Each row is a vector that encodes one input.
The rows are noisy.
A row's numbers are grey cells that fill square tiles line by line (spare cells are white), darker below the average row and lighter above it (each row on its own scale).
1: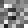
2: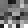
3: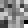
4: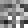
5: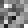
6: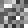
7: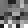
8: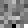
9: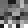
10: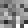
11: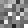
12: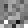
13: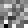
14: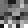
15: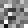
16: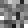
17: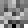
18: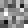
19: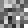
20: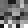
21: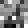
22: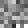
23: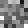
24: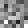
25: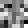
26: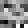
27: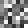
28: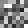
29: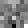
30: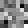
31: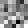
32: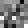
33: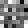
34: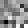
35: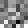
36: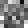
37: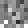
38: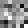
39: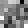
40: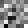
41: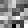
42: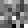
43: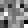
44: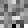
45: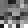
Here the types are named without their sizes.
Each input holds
either a fixed value, or a node of a tree.
